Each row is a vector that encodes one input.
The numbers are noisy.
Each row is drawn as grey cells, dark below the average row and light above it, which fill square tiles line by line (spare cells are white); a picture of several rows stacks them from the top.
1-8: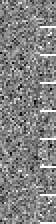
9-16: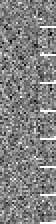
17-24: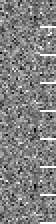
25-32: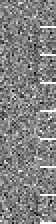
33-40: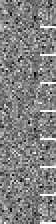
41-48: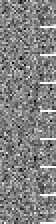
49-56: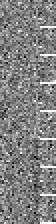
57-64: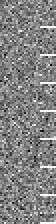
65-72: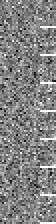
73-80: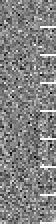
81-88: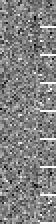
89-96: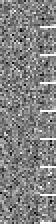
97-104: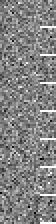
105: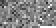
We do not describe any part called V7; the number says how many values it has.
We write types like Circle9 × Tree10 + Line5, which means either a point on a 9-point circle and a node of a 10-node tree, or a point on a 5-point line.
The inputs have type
Bool × Bool × Bool × Line9 + V7.
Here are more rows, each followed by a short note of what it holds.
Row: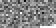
a point on a 9-point line and three true/false values
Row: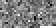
a point on a 9-point line and three true/false values
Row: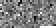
a point on a 9-point line and three true/false values
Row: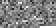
a value of V7
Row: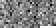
a point on a 9-point line and three true/false values
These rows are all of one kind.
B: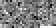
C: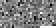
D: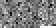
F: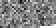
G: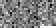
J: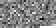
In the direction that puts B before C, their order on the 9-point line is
B, G, D, J, C, F.
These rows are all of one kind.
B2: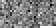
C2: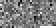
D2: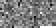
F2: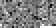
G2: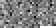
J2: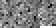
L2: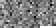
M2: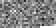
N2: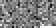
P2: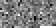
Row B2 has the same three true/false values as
C2, D2, G2 and L2.
